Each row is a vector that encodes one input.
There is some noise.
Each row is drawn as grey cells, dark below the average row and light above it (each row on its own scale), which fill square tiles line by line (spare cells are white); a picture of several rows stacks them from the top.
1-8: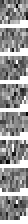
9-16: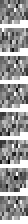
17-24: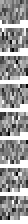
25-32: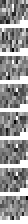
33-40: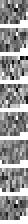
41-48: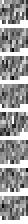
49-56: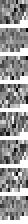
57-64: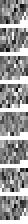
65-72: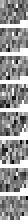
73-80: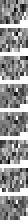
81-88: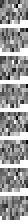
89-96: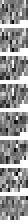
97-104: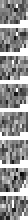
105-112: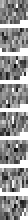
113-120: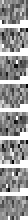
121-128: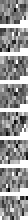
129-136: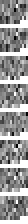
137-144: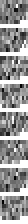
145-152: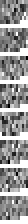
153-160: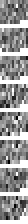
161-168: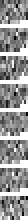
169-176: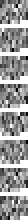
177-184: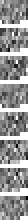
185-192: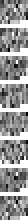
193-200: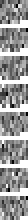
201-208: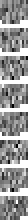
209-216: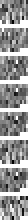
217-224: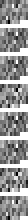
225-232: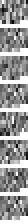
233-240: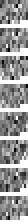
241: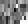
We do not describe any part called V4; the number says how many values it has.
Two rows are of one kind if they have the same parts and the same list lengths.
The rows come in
2 kinds.
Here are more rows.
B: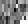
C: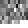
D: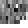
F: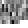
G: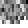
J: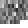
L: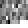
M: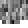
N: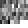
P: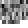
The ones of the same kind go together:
B, C, D, J, L, N
F, G, M, P

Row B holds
a point on an 11-point line.
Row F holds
a true/false value and two values of V4.
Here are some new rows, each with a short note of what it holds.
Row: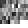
a point on an 11-point line
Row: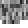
a true/false value and two values of V4
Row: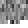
a true/false value and two values of V4
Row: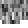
a true/false value and two values of V4
